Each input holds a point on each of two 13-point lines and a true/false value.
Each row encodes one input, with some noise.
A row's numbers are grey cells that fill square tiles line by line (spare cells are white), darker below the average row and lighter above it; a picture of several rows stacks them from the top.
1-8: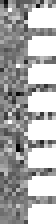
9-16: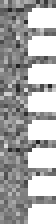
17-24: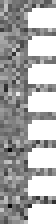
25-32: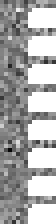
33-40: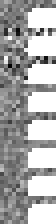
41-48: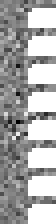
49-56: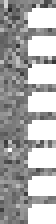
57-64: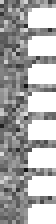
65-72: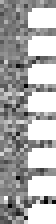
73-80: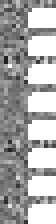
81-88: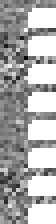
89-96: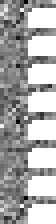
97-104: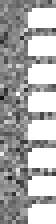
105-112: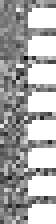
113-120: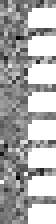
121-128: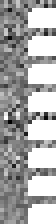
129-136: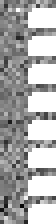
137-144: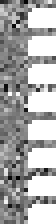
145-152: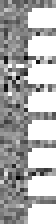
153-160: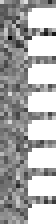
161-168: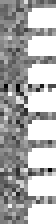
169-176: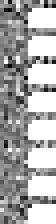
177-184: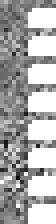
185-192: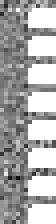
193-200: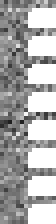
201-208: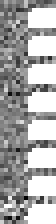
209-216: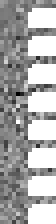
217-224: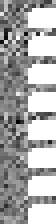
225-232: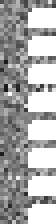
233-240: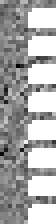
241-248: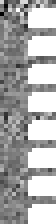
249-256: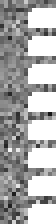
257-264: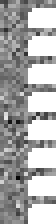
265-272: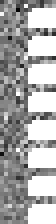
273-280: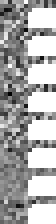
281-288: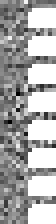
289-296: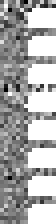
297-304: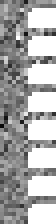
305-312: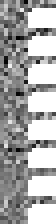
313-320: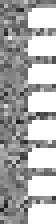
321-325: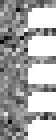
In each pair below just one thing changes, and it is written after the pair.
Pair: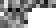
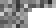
the true/false value
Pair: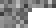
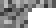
the place on one of the two 13-point lines
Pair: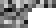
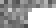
the true/false value
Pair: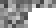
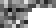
the place on one of the two 13-point lines
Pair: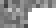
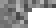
the place on one of the two 13-point lines
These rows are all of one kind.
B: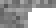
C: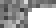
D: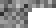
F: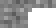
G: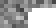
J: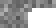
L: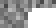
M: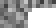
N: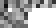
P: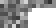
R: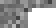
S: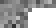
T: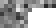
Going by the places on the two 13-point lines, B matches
L, M, N and T.
